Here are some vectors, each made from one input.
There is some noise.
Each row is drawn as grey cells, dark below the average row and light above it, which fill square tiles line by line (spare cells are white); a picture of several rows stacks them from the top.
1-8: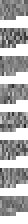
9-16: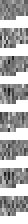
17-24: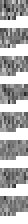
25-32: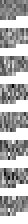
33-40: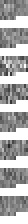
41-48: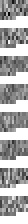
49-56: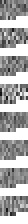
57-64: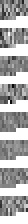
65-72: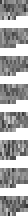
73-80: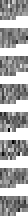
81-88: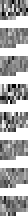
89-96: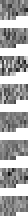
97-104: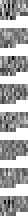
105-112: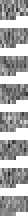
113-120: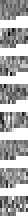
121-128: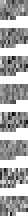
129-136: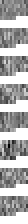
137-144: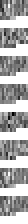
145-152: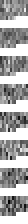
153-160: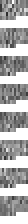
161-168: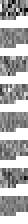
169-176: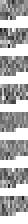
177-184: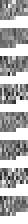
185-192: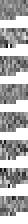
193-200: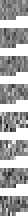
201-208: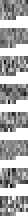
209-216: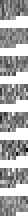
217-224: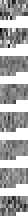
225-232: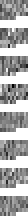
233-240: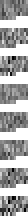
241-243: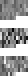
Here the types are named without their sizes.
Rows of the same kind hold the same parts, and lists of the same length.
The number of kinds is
4.
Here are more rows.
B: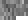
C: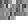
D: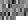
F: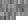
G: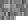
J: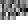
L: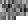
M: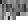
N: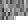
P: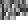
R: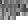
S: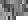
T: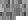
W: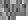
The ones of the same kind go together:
B, J, S
C, T, W
D, F, G, L, N
M, P, R

